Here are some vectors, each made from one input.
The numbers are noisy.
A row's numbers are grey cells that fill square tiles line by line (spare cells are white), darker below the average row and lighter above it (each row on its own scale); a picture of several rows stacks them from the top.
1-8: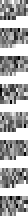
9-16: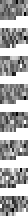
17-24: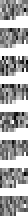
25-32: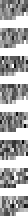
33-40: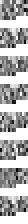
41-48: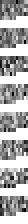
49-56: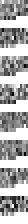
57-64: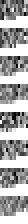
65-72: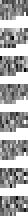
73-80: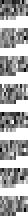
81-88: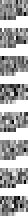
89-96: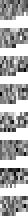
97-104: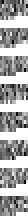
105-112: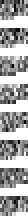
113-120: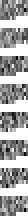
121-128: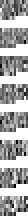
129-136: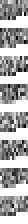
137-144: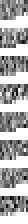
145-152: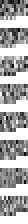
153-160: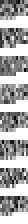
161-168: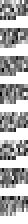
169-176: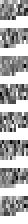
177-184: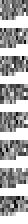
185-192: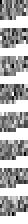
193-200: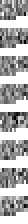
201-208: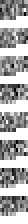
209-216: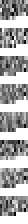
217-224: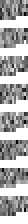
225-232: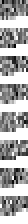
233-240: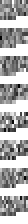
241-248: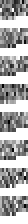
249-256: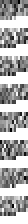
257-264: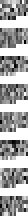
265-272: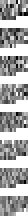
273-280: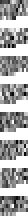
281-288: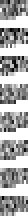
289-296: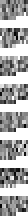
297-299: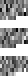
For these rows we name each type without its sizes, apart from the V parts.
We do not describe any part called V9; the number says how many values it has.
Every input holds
a list of items, each a label and a value of V9.
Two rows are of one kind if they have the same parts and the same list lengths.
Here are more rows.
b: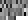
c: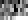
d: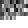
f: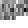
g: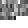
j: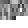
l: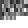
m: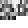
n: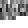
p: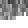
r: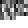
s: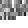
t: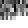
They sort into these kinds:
b, d, g, l, m, n, r, s
c, f, p, t
j

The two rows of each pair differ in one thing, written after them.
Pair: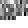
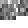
the label in item 2 of the list
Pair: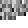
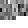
the label in item 1 of the list
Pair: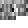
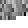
the label in item 1 of the list
